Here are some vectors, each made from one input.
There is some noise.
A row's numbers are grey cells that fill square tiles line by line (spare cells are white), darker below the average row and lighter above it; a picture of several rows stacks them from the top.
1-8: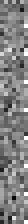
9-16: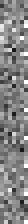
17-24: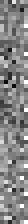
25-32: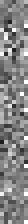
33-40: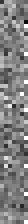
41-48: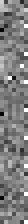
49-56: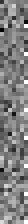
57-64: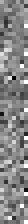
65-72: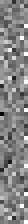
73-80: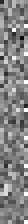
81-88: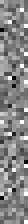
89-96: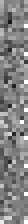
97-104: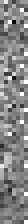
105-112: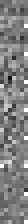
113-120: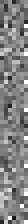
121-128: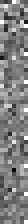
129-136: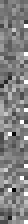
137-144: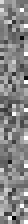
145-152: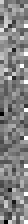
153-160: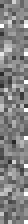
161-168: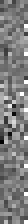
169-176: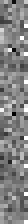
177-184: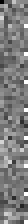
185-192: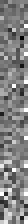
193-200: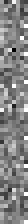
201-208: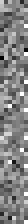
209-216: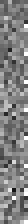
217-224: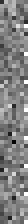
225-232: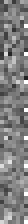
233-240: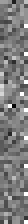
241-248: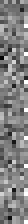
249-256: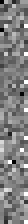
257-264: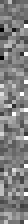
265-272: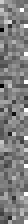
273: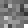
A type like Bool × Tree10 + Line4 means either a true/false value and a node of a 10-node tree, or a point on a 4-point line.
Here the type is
Bool × Line13 × Tree13.
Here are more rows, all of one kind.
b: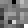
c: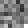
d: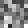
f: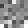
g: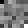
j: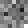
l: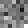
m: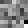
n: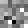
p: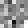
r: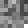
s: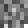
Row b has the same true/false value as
f, n and p.
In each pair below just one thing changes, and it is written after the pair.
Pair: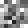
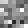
the place on the 13-point line
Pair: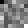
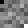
the place on the 13-point line
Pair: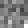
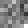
the true/false value
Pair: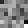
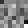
the place on the 13-point line
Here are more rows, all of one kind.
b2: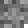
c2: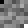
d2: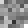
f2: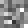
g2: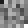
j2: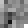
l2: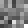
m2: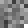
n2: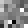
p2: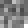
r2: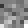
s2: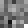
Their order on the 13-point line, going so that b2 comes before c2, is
g2, b2, p2, j2, r2, n2, m2, l2, c2, d2, f2, s2.
